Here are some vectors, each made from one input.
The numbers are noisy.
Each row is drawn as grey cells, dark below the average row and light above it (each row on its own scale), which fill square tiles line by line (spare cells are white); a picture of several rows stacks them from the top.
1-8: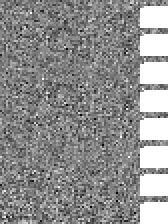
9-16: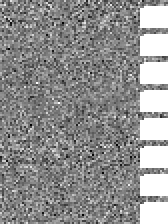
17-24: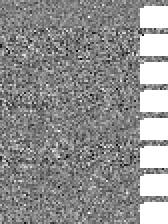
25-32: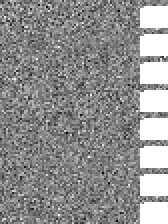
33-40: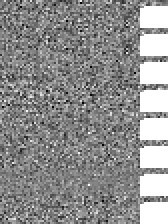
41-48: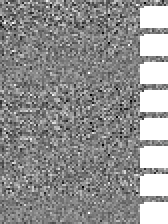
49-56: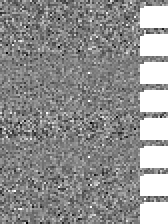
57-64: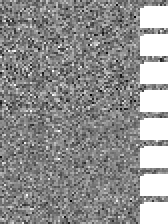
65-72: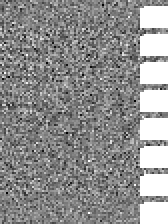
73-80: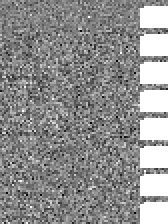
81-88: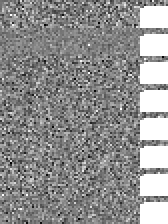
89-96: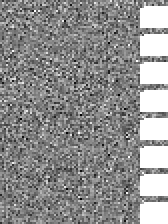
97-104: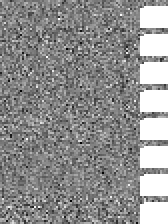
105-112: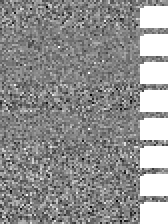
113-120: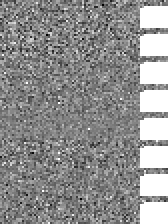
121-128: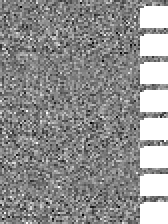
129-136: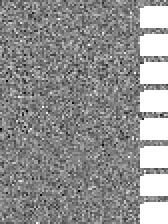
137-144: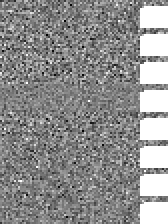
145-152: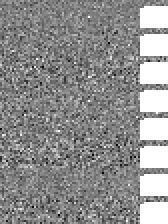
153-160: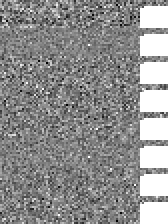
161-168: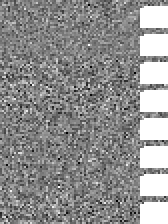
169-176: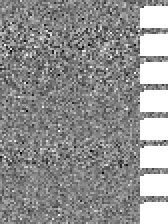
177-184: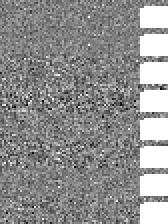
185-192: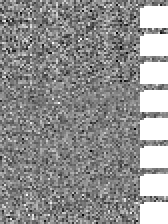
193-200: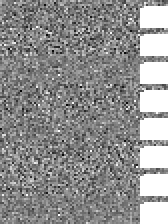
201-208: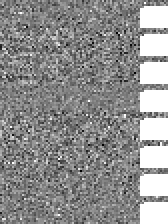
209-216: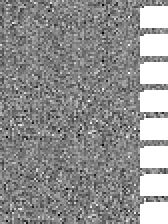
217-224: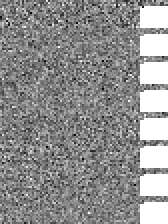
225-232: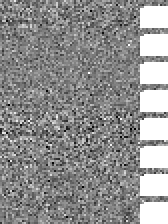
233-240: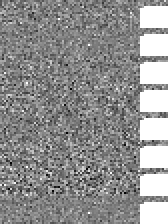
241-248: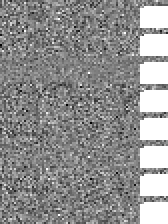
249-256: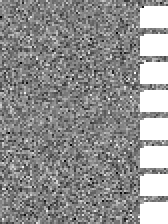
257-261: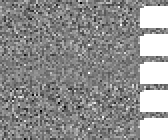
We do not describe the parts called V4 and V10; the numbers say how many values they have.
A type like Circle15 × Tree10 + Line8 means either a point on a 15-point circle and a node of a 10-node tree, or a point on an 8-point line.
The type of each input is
Bool × Bool × Bool × Line8 + Line7 × (Line7 + V10) + V4.
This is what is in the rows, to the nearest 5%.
About 60% of them hold a point on a 7-point line, together with either a point on a 7-point line, or a value of V10. About 25% of them hold a point on an 8-point line and three true/false values. The rest hold a value of V4.
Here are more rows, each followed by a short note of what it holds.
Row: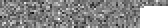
a point on each of two 7-point lines
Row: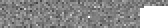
a value of V4
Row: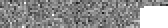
a point on each of two 7-point lines
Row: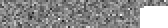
a point on a 7-point line and a value of V10
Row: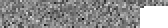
a point on a 7-point line and a value of V10
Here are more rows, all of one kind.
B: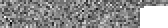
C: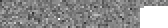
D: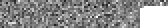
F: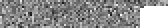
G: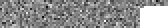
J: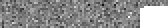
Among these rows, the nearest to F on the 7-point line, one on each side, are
C and G.
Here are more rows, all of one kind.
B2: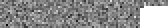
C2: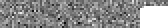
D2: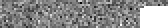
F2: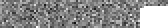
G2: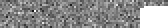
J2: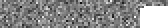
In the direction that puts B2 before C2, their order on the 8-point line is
B2, G2, C2, J2, D2, F2.
